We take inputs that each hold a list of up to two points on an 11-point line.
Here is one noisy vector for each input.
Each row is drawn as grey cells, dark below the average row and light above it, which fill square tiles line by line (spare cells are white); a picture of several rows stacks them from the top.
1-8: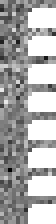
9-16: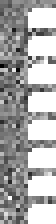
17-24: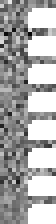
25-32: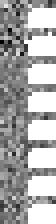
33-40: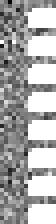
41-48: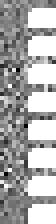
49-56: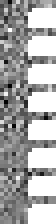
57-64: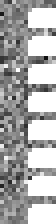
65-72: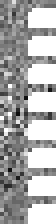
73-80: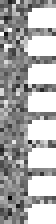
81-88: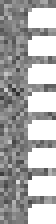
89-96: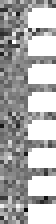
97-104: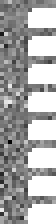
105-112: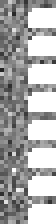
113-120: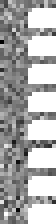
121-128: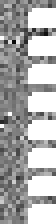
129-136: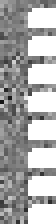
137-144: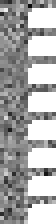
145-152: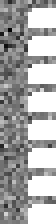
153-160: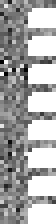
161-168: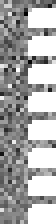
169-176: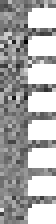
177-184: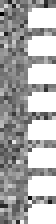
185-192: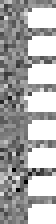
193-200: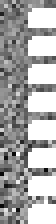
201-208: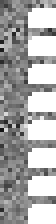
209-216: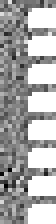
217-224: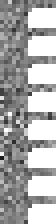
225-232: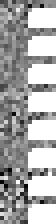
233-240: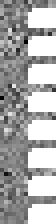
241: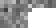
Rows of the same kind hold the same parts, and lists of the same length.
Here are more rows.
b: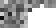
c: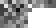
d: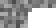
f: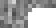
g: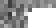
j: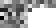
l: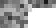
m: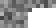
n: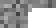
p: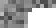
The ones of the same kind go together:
b, f, j, m, p
c, d, g, n
l

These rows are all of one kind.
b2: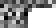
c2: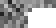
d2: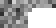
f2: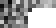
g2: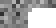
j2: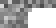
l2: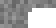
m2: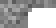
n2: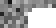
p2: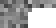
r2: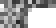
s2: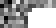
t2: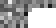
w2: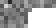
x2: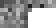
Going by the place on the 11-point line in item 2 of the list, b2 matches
c2, f2, m2 and p2.
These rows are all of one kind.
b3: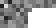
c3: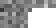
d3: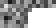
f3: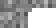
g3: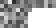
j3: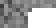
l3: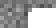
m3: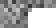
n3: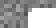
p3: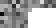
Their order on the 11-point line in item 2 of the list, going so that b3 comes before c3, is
f3, d3, l3, n3, b3, p3, j3, c3, m3, g3.
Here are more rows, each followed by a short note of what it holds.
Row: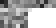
the empty list
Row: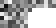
a list of one item
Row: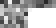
the empty list
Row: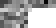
the empty list
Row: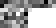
the empty list
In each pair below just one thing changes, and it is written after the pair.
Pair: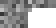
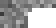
the place on the 11-point line in item 2 of the list
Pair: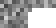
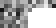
the place on the 11-point line in item 1 of the list
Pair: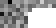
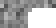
the place on the 11-point line in item 1 of the list
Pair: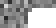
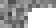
the place on the 11-point line in item 2 of the list
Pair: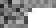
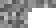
the place on the 11-point line in item 2 of the list
